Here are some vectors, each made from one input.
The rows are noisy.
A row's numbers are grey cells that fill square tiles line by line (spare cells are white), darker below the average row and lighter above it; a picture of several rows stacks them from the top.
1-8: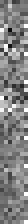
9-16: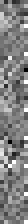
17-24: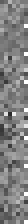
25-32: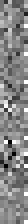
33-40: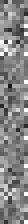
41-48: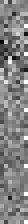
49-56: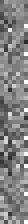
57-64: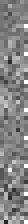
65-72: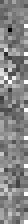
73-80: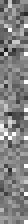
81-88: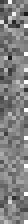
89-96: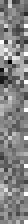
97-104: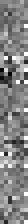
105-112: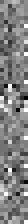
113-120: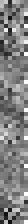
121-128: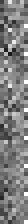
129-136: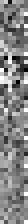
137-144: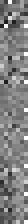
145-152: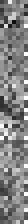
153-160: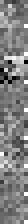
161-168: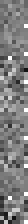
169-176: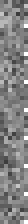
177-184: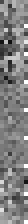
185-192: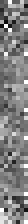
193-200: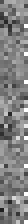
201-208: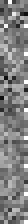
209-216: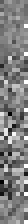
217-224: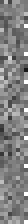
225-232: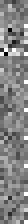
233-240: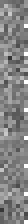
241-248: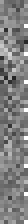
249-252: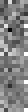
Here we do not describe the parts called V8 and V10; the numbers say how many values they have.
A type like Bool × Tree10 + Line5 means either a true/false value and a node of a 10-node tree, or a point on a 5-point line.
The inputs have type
Bool × (Circle5 × Label4 + V10) × (Line4 + V8).
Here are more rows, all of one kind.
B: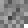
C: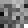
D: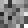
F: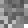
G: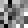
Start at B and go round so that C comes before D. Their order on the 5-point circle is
B, F, C, D, G.
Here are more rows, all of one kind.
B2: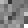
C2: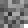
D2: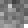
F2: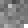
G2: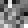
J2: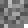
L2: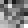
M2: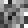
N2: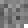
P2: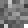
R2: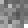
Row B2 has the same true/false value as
C2, L2, P2 and R2.
